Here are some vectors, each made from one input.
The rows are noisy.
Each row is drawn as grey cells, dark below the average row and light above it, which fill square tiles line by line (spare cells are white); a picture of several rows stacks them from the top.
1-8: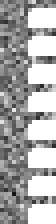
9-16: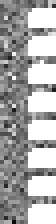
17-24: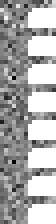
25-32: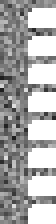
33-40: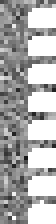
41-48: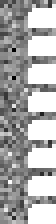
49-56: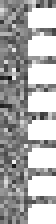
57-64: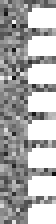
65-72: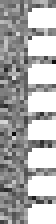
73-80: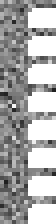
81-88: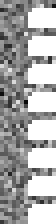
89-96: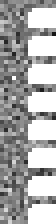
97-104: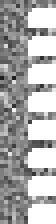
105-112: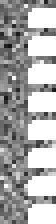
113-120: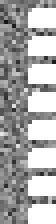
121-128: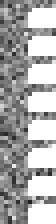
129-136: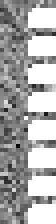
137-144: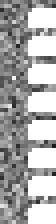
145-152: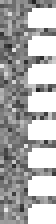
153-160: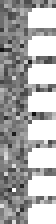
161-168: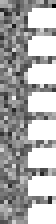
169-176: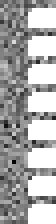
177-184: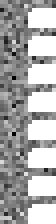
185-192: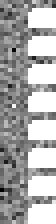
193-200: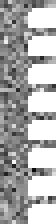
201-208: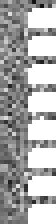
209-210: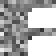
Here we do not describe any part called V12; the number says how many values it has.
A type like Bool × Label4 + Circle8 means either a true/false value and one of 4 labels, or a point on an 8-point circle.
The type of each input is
(Line4 + Tree11) × V12.
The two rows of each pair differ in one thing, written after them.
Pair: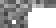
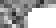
the value of V12
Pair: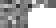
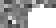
the place on the 4-point line
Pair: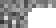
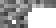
the value of V12
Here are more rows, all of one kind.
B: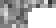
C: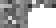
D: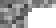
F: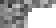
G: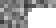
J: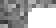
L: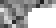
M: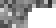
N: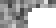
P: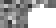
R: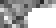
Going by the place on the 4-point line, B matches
L and P.
